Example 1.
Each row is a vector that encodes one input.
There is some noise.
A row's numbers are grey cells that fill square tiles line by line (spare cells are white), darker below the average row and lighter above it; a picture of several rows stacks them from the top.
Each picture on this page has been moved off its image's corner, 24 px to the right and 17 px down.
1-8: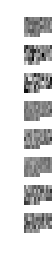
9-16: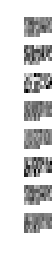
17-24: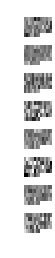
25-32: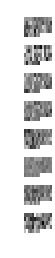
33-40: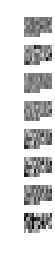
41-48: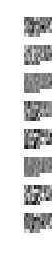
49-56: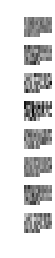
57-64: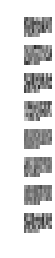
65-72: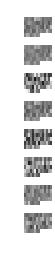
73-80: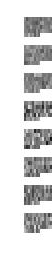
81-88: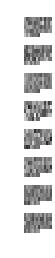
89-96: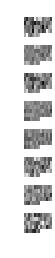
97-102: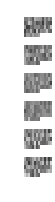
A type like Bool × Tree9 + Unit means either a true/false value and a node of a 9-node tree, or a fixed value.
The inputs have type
List2(Line5).
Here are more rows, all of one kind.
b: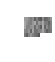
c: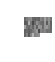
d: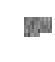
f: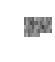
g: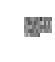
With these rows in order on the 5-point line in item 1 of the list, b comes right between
f and g.
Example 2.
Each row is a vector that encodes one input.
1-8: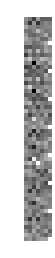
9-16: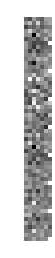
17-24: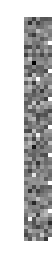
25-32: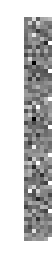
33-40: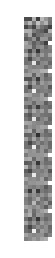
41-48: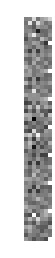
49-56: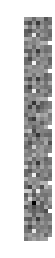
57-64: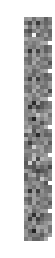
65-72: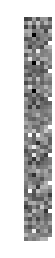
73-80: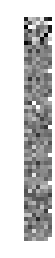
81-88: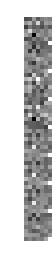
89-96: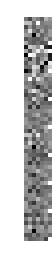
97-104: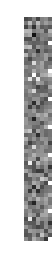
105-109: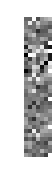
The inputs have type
List2(Line7).
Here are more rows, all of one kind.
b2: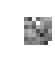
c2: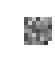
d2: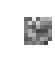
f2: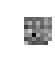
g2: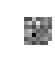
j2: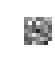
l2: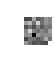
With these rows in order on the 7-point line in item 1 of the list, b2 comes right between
d2 and g2.
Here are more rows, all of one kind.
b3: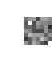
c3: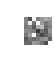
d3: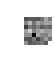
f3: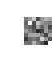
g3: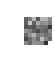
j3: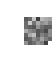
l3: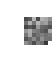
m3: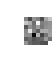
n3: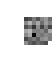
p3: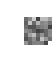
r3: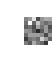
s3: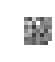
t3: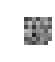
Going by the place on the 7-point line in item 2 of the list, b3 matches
g3, j3, l3 and n3.
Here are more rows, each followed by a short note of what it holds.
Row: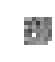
a list of one item
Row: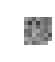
a list of one item
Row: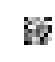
the empty list
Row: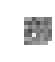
a list of one item
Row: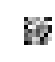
the empty list
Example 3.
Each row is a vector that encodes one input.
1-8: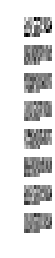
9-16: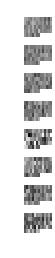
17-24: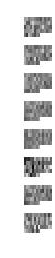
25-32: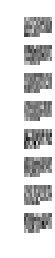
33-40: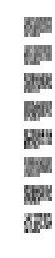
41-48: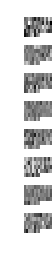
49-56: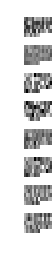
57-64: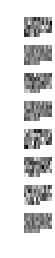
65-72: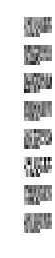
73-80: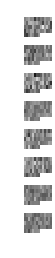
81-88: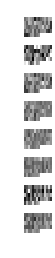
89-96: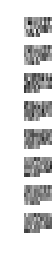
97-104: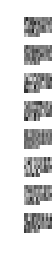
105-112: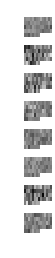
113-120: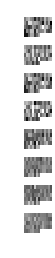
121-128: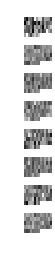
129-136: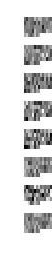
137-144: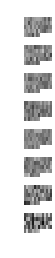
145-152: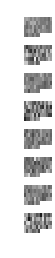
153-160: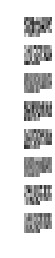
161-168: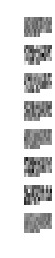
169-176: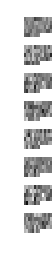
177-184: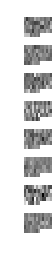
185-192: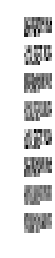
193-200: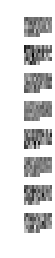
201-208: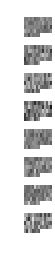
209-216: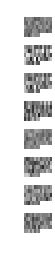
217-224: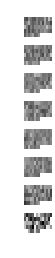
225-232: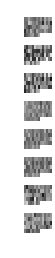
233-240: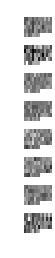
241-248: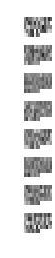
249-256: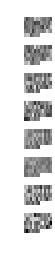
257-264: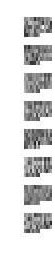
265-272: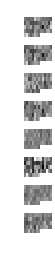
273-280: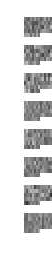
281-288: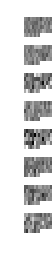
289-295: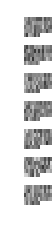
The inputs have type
List2(Line7).
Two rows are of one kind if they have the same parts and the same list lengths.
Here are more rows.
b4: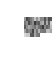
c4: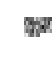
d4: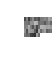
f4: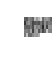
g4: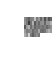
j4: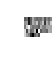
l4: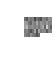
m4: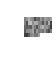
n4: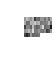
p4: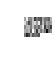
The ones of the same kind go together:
b4, f4, g4, m4, n4
c4, l4, p4
d4, j4

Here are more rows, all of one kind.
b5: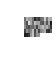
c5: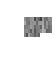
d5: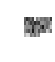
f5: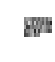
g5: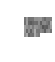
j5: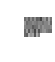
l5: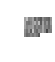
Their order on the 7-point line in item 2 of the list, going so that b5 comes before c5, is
g5, l5, b5, j5, c5, d5, f5.
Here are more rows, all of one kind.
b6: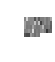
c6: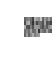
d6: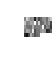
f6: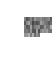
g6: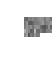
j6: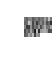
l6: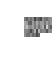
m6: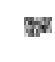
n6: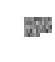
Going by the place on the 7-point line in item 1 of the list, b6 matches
c6, d6 and m6.
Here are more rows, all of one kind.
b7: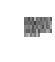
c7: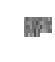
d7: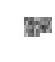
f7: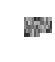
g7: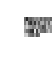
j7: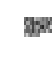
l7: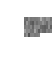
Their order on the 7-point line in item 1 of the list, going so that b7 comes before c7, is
b7, c7, j7, d7, l7, f7, g7.
